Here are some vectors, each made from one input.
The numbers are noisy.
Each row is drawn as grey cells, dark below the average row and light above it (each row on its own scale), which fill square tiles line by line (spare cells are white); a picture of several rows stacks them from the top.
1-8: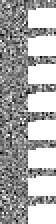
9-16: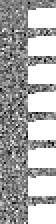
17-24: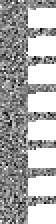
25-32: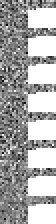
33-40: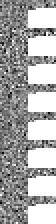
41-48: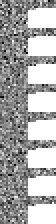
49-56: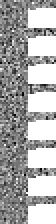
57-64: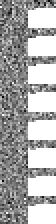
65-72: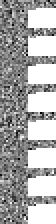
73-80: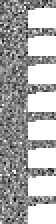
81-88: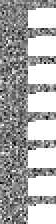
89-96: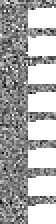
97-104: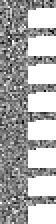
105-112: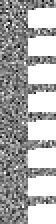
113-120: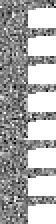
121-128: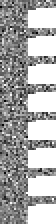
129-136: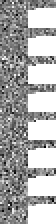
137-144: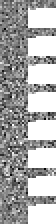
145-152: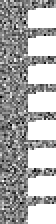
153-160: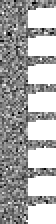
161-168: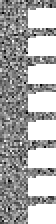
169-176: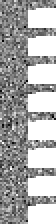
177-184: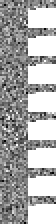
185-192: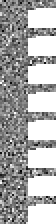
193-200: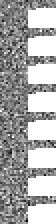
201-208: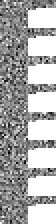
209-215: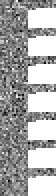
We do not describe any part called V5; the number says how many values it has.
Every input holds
a list of up to three items, each one of 7 labels and a value of V5.
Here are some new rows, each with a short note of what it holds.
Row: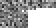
the empty list
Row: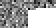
a list of one item
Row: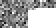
a list of one item
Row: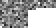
a list of three items
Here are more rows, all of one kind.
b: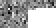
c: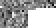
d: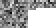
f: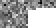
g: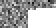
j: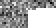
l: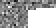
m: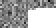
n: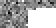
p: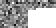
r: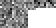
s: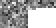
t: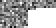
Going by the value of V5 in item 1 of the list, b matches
c, d, m and t.
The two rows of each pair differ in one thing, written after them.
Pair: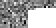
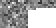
the value of V5 in item 1 of the list
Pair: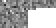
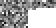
the label in item 1 of the list
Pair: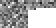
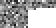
the label in item 1 of the list
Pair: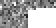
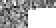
the label in item 1 of the list
